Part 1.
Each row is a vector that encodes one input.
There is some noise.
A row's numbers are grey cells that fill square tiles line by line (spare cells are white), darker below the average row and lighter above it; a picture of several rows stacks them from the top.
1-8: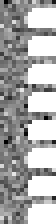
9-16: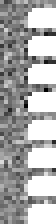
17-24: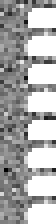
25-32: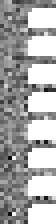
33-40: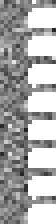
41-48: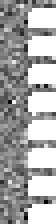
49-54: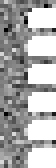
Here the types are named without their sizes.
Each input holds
either a point on a line, or a node of a tree.
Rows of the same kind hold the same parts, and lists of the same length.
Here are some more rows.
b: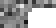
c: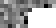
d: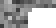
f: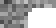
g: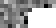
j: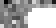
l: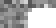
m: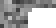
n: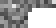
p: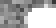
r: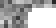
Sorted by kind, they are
b, c, d, g, m, n
f, j, l, p, r

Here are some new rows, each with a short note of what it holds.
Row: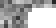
a point on a line
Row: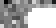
a point on a line
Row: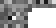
a node of a tree
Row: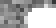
a point on a line
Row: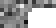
a node of a tree
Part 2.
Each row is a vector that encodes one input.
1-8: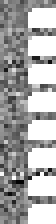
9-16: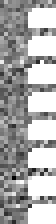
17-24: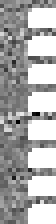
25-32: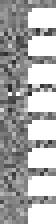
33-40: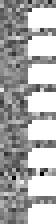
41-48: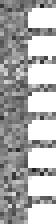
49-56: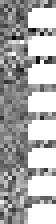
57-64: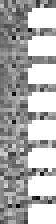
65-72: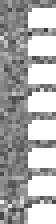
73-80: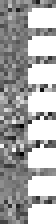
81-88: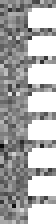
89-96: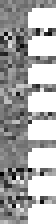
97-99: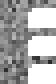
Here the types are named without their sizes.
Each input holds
a true/false value, together with either a point on a circle, or a fixed value.
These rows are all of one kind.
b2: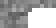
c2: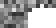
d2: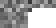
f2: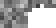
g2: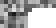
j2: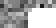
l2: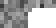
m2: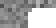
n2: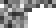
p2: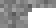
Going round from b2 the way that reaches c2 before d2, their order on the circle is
b2, f2, p2, c2, n2, g2, m2, j2, l2, d2.
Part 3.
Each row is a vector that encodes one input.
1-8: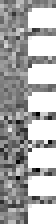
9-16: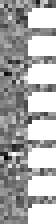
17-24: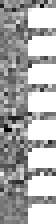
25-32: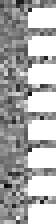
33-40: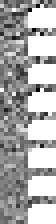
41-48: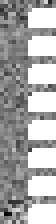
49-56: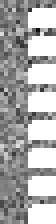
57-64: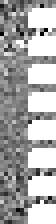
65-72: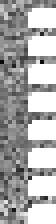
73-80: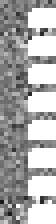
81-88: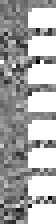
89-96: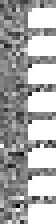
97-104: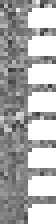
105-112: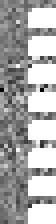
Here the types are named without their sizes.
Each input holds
a list of points on a line.
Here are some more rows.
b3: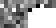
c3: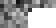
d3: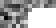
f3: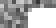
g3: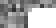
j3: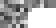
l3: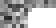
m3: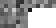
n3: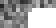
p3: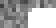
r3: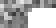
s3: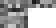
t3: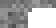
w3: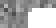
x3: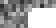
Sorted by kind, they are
b3, c3, m3
d3, j3, l3
f3, g3, n3, p3, r3, s3, t3, w3, x3

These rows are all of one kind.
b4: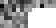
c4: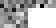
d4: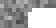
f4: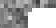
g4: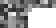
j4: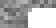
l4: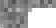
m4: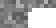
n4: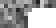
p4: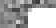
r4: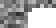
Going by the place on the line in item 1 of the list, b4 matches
c4 and l4.
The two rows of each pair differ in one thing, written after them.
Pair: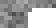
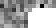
the place on the line in item 2 of the list
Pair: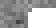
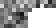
the place on the line in item 2 of the list
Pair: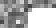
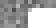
the place on the line in item 1 of the list
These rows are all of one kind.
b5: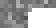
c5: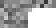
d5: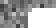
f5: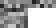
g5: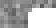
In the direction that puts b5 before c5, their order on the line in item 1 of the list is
d5, f5, b5, g5, c5.
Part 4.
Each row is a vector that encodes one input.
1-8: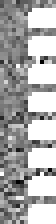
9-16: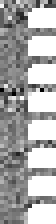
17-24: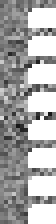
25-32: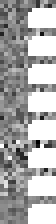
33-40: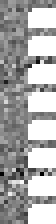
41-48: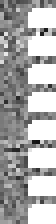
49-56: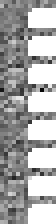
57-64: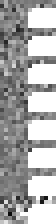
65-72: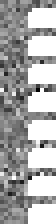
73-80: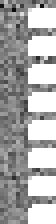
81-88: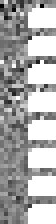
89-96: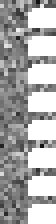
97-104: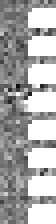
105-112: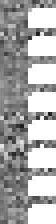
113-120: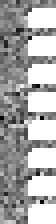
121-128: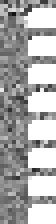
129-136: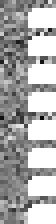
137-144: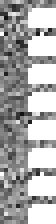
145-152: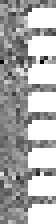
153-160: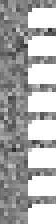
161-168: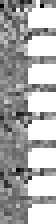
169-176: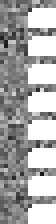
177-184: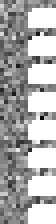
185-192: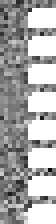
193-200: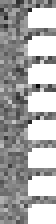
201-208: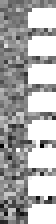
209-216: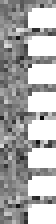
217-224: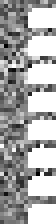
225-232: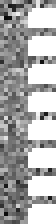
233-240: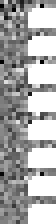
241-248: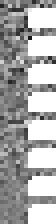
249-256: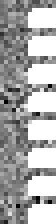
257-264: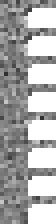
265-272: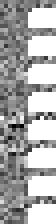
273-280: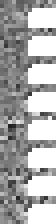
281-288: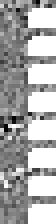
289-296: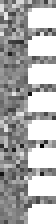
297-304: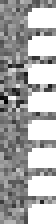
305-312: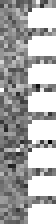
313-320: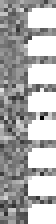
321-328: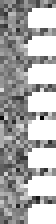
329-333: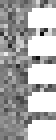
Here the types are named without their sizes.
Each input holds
a list of points on a line.
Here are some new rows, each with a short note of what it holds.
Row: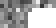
a list of two items
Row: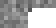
a list of one item
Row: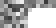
the empty list
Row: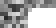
the empty list
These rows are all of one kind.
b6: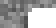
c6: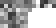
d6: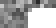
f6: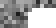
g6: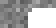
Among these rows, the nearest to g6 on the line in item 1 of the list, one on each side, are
b6 and c6.
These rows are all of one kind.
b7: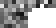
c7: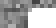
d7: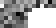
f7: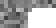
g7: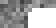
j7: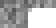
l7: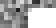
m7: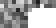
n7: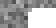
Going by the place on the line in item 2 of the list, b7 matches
f7 and n7.
